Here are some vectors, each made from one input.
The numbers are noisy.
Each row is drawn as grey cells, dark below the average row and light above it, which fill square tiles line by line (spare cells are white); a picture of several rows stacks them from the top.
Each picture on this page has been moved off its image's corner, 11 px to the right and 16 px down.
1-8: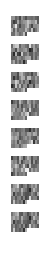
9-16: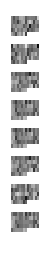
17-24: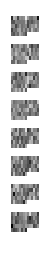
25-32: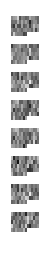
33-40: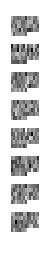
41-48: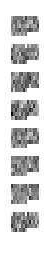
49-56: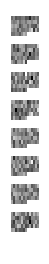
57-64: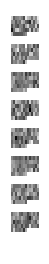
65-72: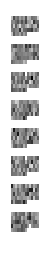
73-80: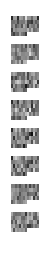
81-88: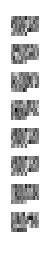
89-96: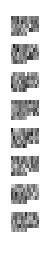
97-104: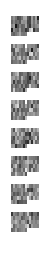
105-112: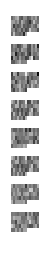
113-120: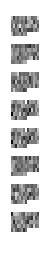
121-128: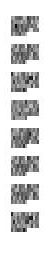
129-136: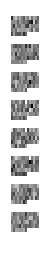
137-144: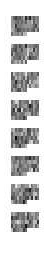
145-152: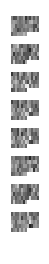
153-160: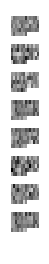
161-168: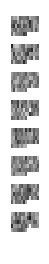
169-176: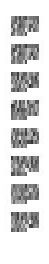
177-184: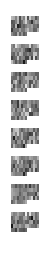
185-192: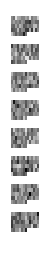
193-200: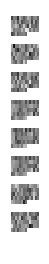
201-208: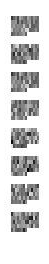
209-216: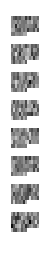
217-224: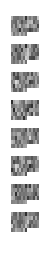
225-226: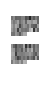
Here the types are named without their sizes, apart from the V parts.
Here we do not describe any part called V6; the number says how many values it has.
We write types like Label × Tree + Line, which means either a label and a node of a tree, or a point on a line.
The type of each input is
Line × (Line + V6).
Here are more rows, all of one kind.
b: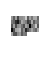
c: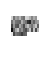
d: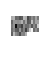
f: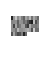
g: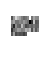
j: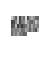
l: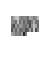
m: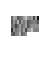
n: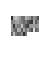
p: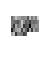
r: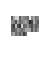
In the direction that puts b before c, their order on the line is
p, b, c, l, j, r, g, f, n, m, d.
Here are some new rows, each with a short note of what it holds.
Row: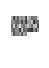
a point on each of two lines
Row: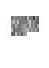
a point on each of two lines
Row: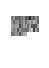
a point on each of two lines
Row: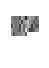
a point on each of two lines
